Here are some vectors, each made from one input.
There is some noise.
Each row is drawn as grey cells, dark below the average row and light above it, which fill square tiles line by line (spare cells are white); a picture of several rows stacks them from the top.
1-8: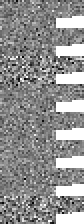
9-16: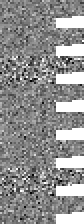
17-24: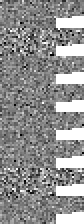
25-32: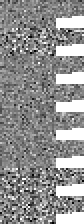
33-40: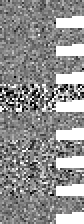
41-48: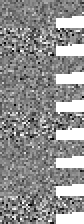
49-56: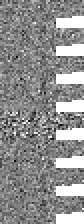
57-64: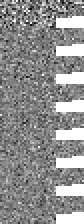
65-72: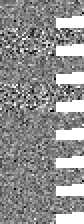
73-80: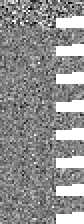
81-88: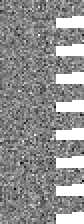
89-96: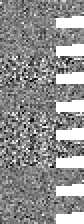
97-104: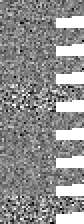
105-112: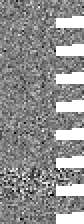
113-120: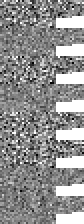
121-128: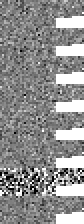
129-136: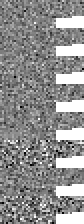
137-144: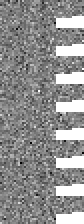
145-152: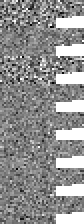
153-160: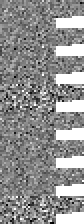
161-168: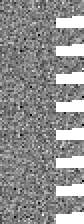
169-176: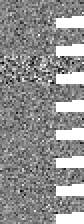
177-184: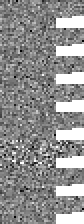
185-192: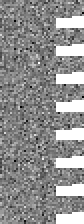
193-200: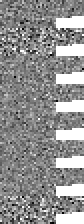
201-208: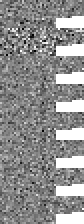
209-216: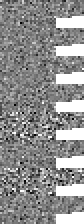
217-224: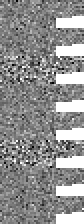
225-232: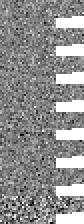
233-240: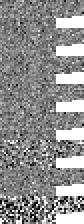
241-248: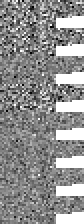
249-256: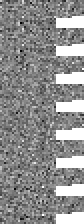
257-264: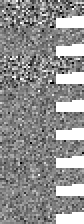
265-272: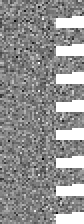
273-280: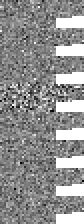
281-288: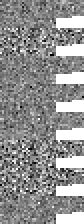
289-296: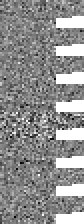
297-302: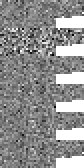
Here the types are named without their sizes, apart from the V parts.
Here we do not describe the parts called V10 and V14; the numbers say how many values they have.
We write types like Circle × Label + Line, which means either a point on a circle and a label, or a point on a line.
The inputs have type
Bool × Bool × Bool × (Tree + Unit) + Unit + V10 × V14.
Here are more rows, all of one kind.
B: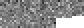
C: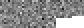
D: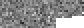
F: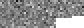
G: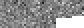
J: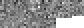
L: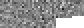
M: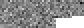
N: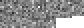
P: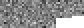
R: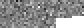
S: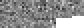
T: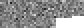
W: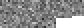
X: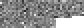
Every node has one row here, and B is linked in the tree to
S and X.
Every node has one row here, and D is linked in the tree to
C and W.
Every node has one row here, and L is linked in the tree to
C and M.
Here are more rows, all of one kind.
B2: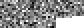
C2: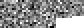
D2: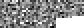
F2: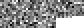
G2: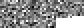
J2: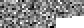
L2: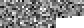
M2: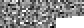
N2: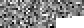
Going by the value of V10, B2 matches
C2, G2 and J2.
